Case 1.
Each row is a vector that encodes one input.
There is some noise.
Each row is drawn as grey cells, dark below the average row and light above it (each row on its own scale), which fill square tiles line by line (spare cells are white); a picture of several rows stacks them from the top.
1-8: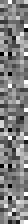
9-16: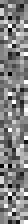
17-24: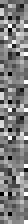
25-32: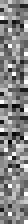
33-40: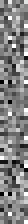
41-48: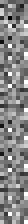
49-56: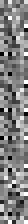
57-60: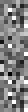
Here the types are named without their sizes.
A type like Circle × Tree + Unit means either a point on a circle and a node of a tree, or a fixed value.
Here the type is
Line.
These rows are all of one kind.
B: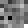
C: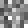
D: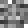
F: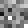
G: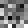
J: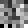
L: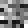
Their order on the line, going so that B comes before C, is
G, B, J, F, C, D, L.
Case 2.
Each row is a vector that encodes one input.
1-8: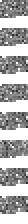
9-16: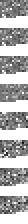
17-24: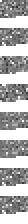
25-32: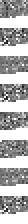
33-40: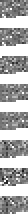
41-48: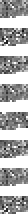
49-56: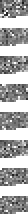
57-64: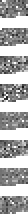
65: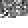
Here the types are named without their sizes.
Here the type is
Label.
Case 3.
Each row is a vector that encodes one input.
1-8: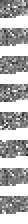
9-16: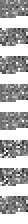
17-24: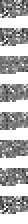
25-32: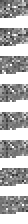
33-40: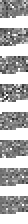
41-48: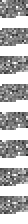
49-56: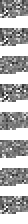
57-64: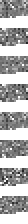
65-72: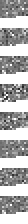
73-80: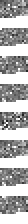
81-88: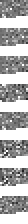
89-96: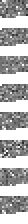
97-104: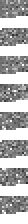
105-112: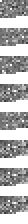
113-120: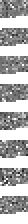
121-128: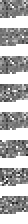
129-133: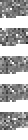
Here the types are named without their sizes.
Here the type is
Label.
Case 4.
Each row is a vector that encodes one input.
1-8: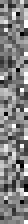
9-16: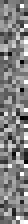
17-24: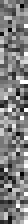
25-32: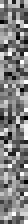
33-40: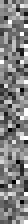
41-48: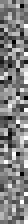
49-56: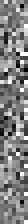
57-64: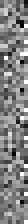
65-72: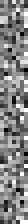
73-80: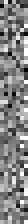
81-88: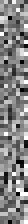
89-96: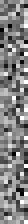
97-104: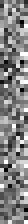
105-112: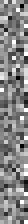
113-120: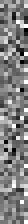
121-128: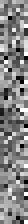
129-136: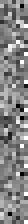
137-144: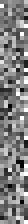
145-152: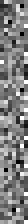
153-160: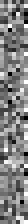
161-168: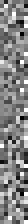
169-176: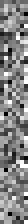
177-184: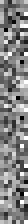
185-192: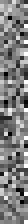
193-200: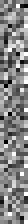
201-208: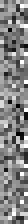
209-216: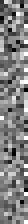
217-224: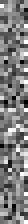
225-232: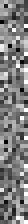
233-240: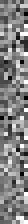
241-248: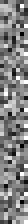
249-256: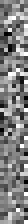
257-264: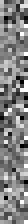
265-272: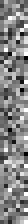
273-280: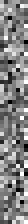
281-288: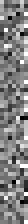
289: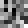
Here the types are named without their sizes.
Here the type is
Label.
